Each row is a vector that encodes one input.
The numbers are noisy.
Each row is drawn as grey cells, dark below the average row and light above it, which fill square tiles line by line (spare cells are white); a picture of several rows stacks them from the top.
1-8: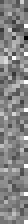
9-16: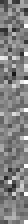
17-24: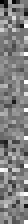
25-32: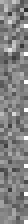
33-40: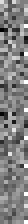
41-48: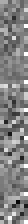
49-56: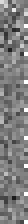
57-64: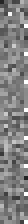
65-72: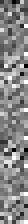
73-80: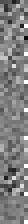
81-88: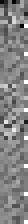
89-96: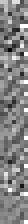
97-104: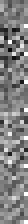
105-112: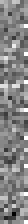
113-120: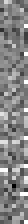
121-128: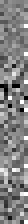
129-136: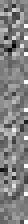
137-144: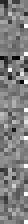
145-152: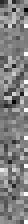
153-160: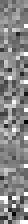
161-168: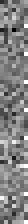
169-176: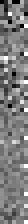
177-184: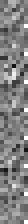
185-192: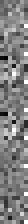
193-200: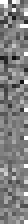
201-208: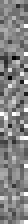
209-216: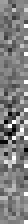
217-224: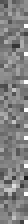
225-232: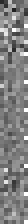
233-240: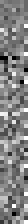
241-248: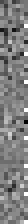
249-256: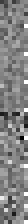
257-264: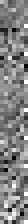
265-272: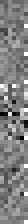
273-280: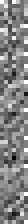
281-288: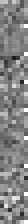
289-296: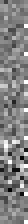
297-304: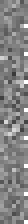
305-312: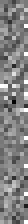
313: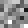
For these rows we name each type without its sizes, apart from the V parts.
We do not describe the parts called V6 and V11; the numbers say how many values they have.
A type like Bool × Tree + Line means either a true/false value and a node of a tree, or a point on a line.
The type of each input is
(Bool × Bool × Bool + Unit) × V6 × V11 + Label × Label.
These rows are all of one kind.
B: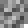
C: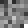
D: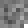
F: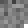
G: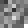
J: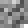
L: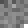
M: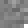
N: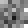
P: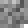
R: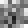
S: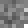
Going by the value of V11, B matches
N and S.
